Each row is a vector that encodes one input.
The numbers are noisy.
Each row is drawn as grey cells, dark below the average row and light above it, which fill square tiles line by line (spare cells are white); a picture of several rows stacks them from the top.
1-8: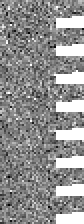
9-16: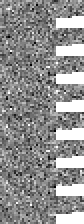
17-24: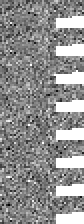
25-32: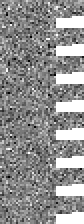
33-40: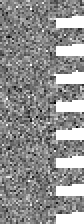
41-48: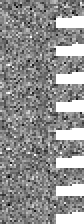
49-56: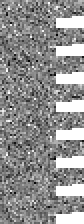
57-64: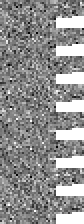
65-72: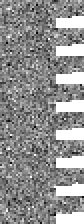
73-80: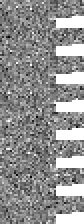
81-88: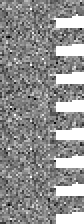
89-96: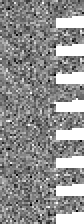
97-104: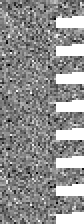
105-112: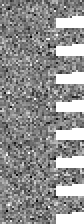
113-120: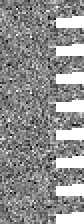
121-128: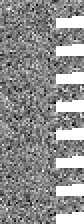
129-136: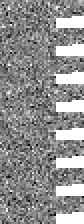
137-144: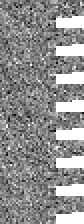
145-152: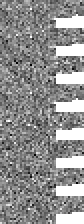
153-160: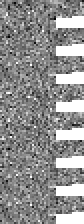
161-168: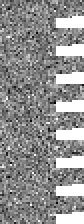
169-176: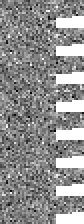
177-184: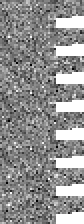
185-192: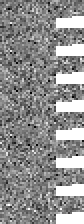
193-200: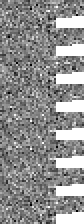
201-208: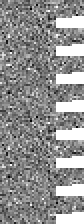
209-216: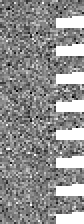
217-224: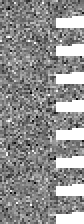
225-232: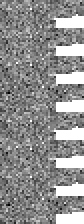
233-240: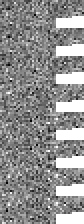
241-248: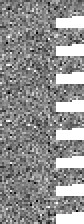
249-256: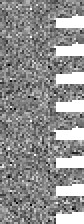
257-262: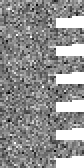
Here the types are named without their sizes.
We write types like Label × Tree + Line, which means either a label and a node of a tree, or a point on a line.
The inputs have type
Bool × (Circle + Line).
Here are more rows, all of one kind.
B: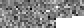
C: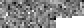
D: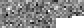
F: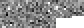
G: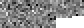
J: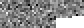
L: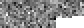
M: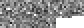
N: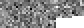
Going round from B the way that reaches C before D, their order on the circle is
B, N, M, L, C, G, J, D, F.
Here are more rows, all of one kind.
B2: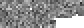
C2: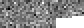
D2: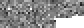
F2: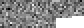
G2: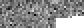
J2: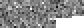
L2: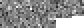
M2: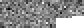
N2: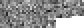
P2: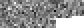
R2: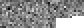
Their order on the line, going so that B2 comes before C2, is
D2, G2, B2, R2, N2, F2, P2, C2, J2, L2, M2.
